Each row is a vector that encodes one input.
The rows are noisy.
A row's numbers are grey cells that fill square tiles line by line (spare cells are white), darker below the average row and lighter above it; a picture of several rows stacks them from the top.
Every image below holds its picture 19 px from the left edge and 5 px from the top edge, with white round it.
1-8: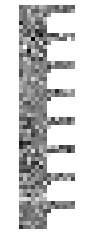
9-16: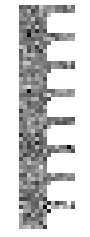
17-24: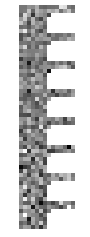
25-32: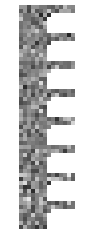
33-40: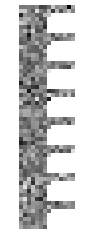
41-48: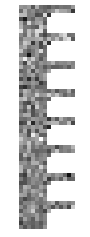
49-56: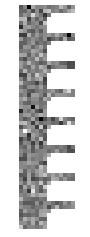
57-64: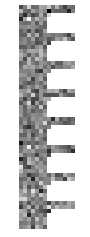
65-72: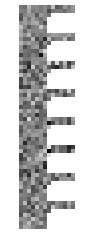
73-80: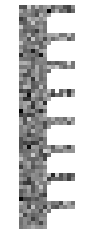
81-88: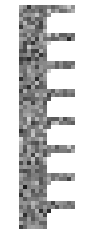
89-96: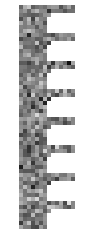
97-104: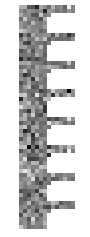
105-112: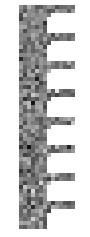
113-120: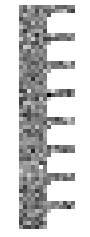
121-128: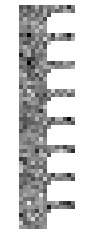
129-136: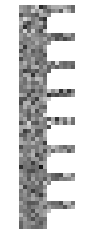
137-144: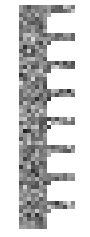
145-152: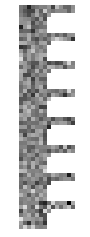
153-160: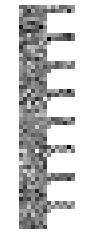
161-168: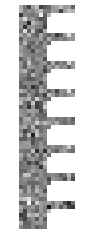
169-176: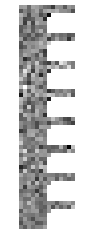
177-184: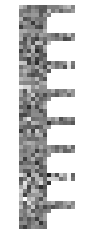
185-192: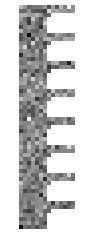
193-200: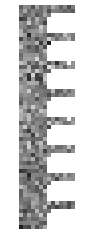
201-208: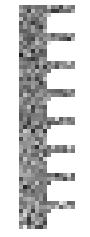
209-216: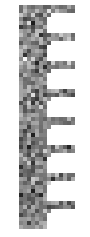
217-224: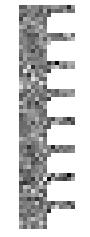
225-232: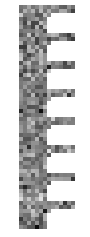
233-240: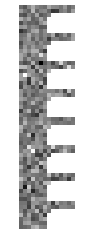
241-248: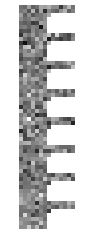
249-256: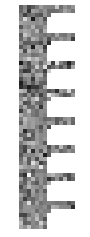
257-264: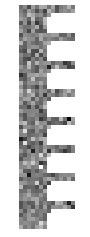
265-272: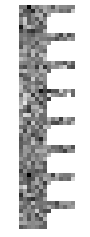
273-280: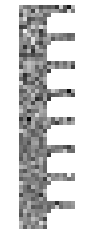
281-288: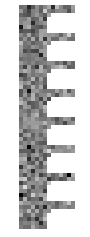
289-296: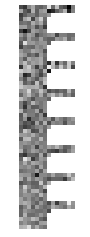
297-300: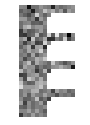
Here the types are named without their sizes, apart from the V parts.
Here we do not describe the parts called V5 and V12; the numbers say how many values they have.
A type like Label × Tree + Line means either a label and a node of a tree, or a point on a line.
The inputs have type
(Bool × Bool × Bool + Line) × V12 + V5.
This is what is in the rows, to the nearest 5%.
About 10% of them hold a value of V5. The rest hold a value of V12, together with either a point on a line, or three true/false values.
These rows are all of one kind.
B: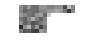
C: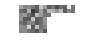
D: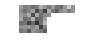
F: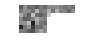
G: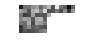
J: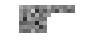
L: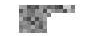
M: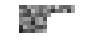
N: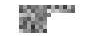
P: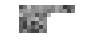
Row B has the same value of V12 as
C, J and N.
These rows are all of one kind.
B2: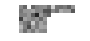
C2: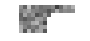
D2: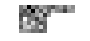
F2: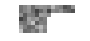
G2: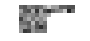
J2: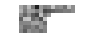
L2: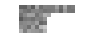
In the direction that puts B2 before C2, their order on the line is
J2, D2, B2, F2, L2, C2, G2.
